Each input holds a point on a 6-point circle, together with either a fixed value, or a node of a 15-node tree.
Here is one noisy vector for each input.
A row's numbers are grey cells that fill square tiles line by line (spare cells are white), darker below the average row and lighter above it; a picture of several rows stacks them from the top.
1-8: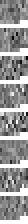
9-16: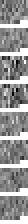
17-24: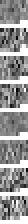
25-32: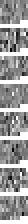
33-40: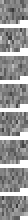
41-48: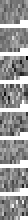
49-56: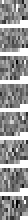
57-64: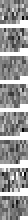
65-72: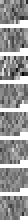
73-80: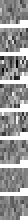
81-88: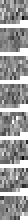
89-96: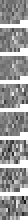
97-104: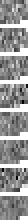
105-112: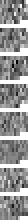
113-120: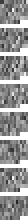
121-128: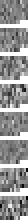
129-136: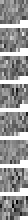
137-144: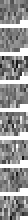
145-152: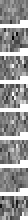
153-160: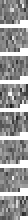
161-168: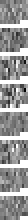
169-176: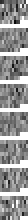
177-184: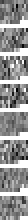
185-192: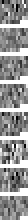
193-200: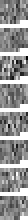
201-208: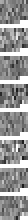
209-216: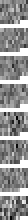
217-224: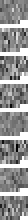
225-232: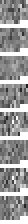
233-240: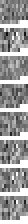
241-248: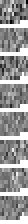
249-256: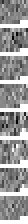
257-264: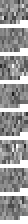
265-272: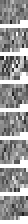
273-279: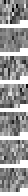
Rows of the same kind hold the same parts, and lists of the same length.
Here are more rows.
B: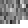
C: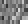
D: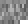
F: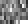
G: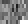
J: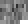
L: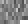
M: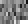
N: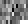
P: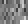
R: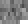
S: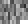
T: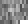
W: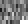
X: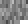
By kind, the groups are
B, F, P
C, D, G, J, L, M, N, R, S, T, W, X

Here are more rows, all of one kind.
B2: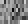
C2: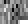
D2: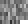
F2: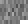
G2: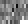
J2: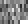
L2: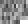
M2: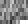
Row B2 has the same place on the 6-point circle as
F2 and G2.
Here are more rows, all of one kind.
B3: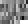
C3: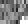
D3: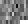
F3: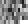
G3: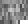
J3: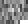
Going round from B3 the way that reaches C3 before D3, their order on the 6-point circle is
B3, C3, F3, D3, G3, J3.
